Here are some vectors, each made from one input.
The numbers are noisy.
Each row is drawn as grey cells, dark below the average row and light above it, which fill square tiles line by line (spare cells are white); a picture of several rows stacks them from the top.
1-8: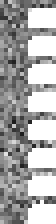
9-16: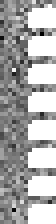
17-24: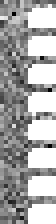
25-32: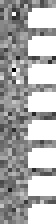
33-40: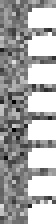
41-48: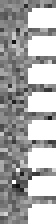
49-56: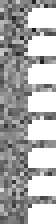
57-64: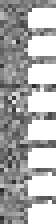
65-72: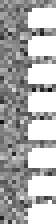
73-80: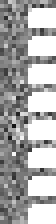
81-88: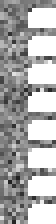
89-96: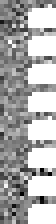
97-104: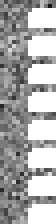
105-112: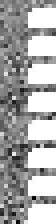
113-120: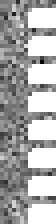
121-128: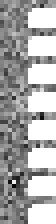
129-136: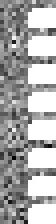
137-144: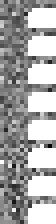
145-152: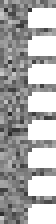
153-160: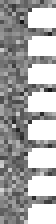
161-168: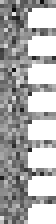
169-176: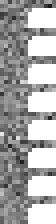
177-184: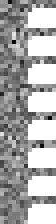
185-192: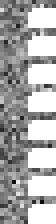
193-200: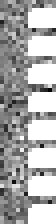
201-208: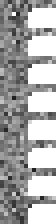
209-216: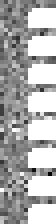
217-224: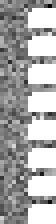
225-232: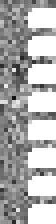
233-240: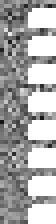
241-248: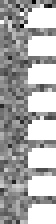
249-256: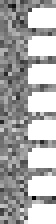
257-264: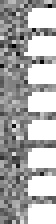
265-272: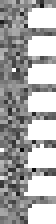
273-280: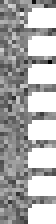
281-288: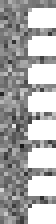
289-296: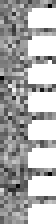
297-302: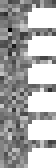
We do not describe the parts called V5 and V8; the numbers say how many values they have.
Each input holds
either a point on a 9-point line, or a true/false value, a value of V5 and a value of V8.
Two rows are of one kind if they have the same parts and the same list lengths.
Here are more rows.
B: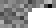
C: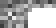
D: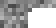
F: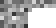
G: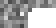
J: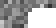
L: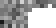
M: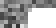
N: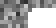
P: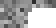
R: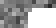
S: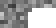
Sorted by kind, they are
B, J, M, P, R
C, D, F, G, L, N, S

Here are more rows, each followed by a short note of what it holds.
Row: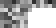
a point on a 9-point line
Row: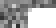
a point on a 9-point line
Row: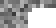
a point on a 9-point line
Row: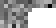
a point on a 9-point line
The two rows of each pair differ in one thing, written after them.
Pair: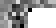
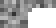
the true/false value
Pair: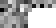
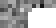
the true/false value
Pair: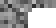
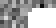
the value of V5
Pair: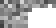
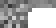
the true/false value
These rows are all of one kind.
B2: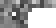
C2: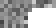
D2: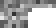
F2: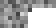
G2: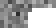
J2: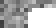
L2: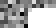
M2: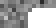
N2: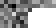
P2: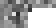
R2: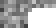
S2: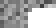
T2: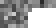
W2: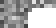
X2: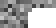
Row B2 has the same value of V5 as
D2, J2, R2 and S2.
